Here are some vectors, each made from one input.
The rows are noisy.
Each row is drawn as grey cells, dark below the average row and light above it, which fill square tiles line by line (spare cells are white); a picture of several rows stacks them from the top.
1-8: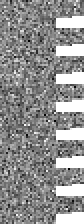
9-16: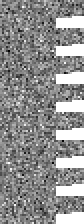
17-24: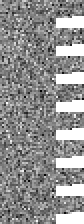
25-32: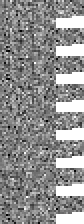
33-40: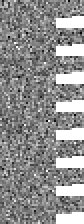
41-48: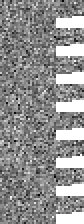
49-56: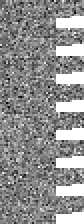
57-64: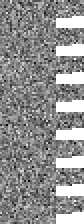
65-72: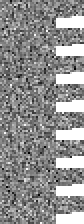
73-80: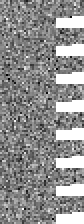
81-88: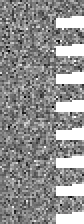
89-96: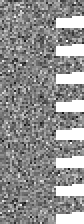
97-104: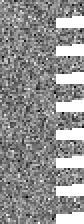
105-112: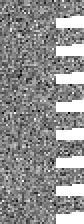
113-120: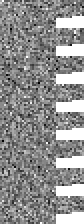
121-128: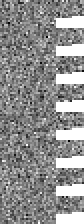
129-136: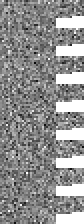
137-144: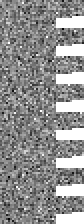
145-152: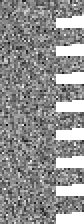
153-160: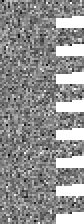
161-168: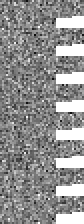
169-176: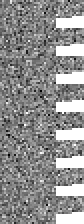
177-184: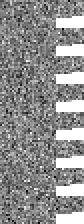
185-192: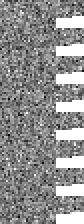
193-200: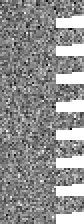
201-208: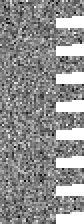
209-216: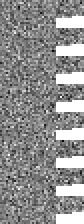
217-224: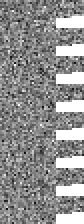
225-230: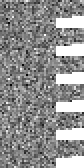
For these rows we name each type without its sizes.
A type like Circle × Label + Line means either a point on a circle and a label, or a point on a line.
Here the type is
(Line + Tree × Tree) × Tree.
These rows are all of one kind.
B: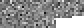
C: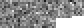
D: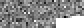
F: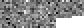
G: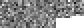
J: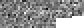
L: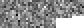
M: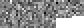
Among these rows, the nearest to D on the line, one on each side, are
B and J.
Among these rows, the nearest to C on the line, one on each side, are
L and M.
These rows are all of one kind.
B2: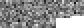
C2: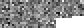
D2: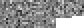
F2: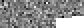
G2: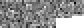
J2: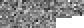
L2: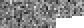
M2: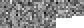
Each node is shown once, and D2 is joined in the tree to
J2, L2 and M2.
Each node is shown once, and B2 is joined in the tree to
G2.
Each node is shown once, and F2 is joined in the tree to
C2 and L2.
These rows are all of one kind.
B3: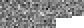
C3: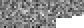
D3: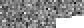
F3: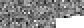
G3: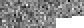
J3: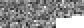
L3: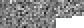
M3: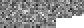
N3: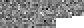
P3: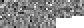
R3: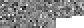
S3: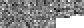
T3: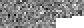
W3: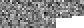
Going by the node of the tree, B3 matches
C3, L3, M3 and N3.
